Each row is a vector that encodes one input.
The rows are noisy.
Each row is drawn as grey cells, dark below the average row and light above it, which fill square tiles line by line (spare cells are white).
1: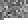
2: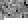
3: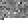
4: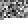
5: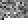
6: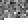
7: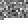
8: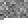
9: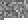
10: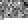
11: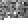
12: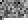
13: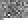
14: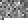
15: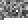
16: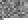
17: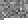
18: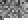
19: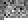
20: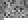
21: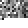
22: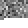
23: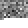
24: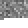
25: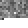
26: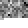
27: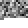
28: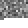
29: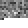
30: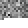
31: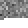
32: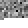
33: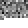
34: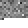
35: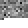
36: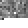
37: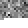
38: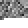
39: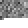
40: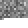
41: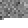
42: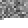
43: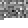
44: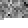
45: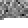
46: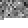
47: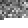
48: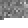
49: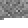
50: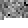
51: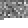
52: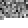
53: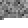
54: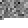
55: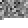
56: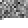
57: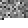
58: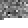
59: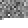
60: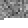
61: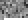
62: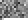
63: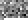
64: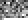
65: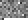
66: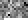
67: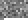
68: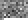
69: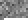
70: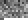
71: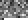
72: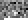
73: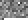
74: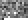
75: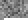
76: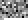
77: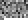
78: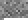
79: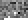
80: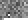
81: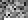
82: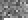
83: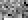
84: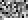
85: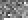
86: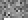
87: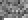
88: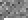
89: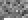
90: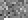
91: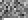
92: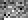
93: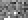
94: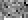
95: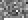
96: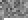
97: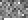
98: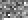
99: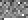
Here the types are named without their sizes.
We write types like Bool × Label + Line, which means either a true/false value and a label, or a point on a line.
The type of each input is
Line + Tree.
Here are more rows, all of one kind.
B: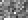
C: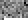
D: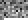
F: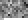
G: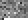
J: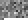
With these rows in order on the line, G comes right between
D and J.
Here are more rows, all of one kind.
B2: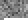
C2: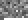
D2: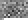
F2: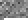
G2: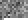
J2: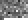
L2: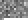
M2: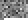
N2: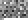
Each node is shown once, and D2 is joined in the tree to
C2.
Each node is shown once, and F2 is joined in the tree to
G2.
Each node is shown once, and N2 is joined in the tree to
C2 and L2.
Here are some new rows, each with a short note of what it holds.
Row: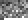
a node of a tree
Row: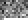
a point on a line
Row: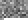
a node of a tree
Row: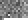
a node of a tree
